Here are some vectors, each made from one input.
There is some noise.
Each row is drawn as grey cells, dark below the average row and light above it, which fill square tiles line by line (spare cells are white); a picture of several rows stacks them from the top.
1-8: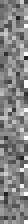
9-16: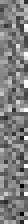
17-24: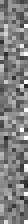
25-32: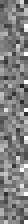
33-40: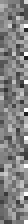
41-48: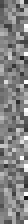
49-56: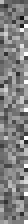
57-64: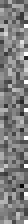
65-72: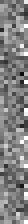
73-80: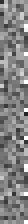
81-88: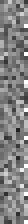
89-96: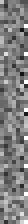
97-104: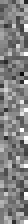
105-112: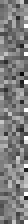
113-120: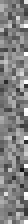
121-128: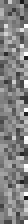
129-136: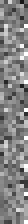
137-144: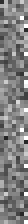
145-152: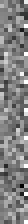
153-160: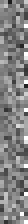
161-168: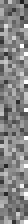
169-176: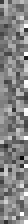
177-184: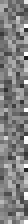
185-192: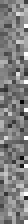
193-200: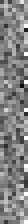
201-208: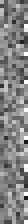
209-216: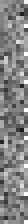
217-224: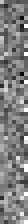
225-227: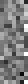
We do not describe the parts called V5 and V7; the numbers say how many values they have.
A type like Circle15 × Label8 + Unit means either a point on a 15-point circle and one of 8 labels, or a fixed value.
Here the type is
Bool × (Label10 + V5 × V7).
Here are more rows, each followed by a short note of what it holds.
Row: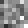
a true/false value, a value of V5 and a value of V7
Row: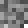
one of 10 labels and a true/false value
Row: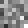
a true/false value, a value of V5 and a value of V7
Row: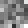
a true/false value, a value of V5 and a value of V7
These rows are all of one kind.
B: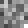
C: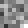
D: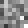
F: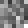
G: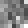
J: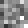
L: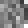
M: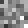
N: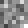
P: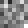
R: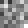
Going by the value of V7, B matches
D and M.
